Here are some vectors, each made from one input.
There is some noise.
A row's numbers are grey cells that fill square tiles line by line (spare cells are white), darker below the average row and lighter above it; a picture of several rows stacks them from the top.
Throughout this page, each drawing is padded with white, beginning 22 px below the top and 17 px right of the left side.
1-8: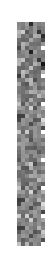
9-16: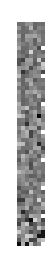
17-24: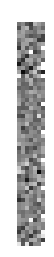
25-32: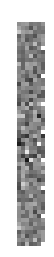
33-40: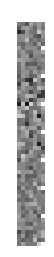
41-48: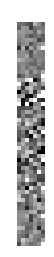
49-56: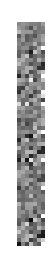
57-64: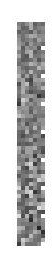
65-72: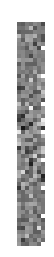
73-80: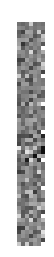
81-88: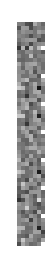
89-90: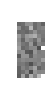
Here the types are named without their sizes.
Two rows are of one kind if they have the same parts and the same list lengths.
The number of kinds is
2.
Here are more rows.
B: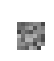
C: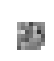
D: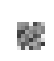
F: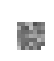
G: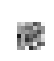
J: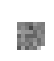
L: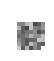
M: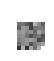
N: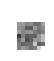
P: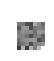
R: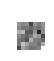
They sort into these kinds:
B, C, F, L, R
D, G, J, M, N, P

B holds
a point on each of two lines and a true/false value.
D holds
a node of a tree and a true/false value.
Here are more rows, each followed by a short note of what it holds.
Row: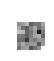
a point on each of two lines and a true/false value
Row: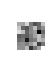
a point on each of two lines and a true/false value
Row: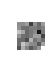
a point on each of two lines and a true/false value
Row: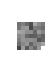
a node of a tree and a true/false value
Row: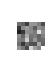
a node of a tree and a true/false value
